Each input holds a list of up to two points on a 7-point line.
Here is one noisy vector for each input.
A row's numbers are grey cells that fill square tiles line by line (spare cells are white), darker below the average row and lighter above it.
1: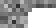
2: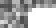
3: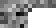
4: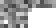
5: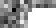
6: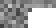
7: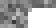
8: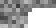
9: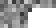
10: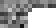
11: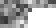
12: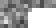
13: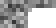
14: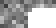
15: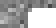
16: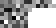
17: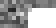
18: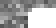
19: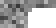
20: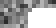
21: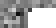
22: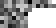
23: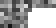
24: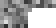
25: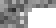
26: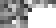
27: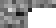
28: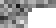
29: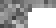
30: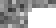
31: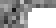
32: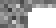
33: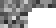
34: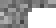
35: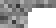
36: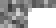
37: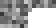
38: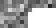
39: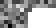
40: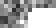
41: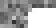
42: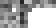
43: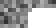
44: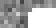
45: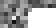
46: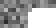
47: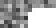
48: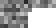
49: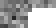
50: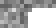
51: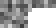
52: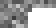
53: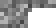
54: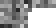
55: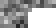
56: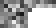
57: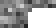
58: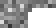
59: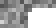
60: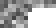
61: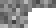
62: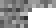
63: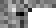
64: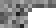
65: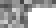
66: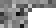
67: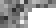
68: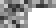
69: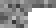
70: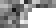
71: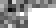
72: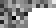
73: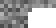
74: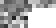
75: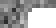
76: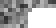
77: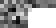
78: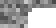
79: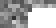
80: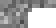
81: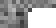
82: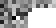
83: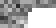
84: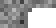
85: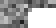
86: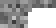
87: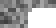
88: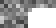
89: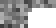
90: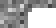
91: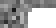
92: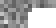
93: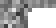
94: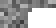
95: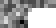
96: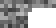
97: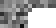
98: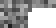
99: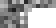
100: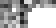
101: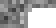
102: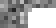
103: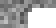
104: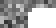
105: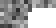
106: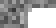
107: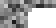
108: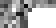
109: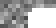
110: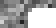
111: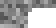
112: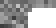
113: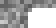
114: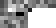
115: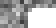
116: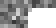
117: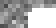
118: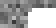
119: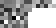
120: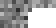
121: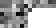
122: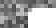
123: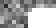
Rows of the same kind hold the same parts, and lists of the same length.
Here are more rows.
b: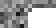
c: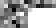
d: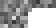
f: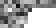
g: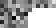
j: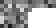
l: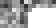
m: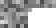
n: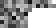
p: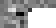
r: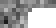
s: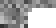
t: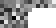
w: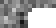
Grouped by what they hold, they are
b, c, d, f, r
g, n, t
j, l, m, p, s, w

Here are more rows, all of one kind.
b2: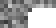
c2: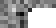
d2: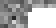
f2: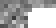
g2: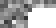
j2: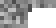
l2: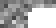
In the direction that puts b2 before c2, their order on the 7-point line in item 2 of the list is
b2, c2, j2, d2, f2, l2, g2.
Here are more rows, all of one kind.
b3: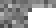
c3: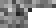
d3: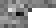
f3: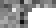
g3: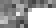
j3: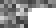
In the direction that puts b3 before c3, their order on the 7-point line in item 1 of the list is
b3, j3, g3, f3, c3, d3.
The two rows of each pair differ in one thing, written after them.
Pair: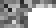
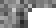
the place on the 7-point line in item 1 of the list
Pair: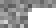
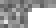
the place on the 7-point line in item 2 of the list
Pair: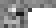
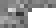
the place on the 7-point line in item 2 of the list
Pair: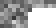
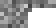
the place on the 7-point line in item 1 of the list
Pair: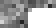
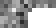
the place on the 7-point line in item 1 of the list
